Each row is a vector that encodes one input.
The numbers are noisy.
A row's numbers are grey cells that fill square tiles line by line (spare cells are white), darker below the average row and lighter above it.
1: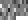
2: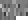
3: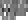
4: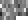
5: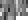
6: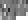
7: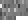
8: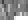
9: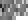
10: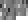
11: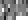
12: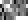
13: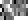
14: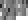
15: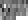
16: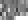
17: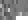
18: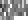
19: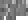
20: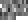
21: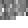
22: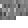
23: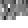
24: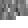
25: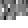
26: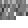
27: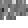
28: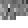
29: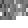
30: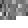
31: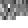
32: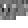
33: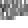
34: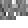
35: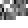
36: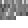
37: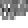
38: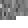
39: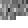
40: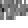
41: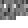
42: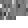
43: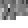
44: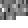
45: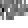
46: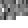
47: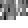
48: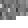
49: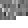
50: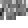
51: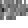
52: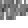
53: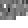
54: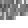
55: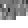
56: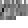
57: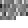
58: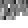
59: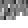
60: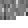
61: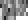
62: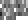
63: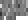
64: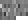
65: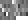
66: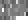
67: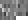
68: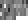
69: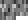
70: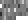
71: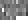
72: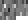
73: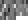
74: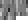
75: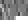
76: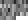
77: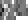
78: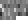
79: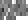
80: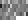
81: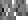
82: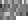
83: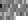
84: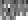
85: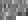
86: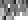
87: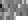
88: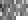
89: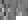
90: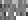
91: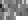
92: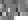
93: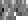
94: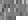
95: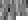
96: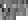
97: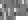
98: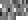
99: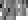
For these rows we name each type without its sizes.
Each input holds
a list of items, each a point on a line and a true/false value.
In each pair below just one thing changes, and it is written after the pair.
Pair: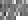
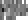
the place on the line in item 2 of the list
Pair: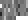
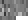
the true/false value in item 2 of the list
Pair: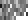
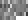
the place on the line in item 2 of the list
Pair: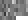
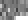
the place on the line in item 1 of the list
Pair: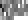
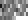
the place on the line in item 2 of the list
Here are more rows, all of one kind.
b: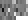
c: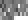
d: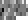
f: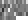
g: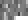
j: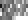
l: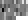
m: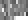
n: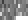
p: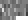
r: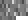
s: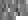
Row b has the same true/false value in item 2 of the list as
d, j, l and n.
